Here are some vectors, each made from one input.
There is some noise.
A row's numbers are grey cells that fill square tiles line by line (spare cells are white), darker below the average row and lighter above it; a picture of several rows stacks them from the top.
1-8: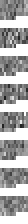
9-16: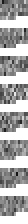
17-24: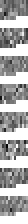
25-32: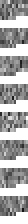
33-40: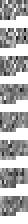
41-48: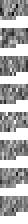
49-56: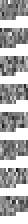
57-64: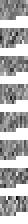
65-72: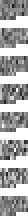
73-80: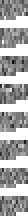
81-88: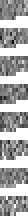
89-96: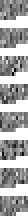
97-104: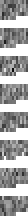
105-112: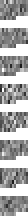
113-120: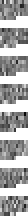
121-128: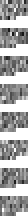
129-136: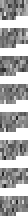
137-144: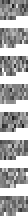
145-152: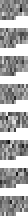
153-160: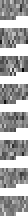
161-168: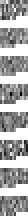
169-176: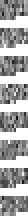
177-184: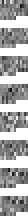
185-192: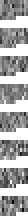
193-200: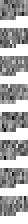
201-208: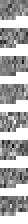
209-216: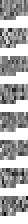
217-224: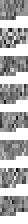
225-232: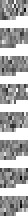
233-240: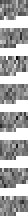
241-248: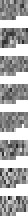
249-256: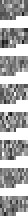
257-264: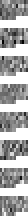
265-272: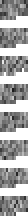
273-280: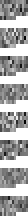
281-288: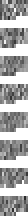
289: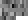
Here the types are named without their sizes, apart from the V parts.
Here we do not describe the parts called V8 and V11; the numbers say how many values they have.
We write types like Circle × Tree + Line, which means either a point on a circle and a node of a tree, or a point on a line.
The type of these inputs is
(Bool × Bool × Bool × Bool + Line × V11) × Circle + V8.
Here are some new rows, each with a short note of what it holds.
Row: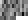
a point on a circle, a point on a line and a value of V11
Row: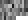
a point on a circle, a point on a line and a value of V11
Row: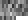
a point on a circle, a point on a line and a value of V11
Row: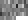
a point on a circle and four true/false values
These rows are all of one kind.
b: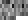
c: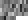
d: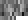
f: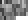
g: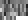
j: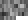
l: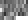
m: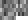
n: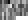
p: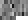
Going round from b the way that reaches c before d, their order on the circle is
b, c, n, f, d, j, g, l, m, p.
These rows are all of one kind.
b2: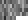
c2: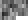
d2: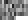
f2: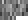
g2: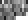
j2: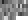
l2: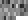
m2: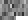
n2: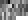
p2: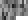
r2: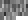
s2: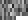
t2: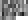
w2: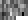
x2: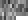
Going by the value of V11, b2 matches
f2, p2, r2 and x2.
